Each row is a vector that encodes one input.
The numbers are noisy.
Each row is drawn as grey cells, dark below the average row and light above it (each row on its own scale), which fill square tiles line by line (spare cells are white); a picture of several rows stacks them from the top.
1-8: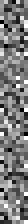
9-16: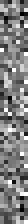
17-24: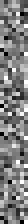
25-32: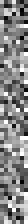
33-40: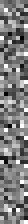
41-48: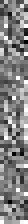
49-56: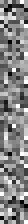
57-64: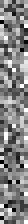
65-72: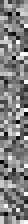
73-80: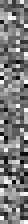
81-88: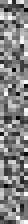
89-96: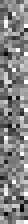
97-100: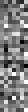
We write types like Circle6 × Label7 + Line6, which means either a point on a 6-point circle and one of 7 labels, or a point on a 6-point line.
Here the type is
Bool × Line5 + Line9.
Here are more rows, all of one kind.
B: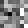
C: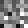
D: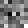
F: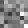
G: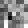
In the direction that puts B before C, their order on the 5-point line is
F, B, C, D, G.
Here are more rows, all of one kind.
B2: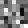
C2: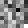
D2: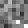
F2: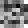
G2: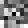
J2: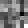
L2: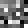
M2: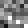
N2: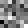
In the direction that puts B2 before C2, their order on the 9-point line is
F2, N2, M2, D2, J2, B2, L2, G2, C2.
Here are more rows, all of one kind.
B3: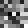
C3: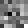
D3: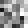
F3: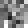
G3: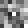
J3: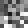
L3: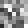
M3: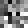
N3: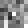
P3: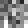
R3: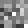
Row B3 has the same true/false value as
C3, J3 and M3.
